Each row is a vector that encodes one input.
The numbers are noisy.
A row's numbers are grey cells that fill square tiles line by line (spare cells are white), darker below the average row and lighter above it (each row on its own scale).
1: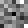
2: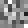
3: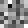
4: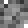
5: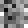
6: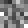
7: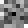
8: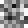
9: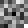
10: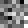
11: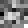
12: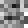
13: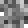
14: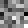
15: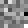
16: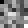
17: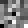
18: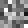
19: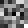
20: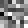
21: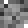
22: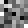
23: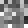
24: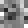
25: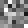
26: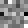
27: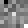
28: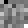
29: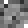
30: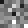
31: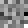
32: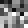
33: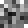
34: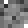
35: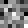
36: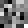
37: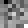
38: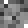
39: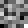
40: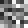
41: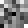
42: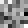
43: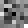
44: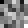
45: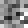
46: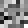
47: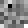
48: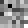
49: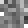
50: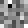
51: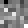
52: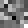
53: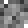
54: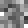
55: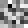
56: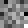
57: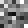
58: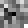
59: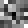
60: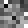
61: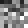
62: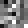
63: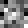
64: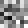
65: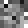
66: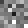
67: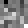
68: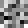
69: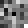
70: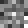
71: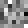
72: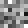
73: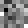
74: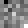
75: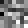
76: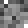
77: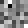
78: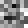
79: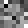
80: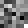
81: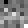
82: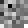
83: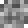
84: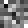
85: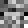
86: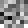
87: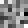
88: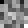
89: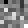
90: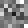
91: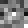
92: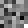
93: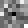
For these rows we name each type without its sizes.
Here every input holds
a point on a line, together with either a fixed value, or four true/false values.
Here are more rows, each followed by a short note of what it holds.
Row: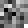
a point on a line and four true/false values
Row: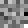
a point on a line and four true/false values
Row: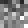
a point on a line and four true/false values
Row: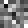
a point on a line
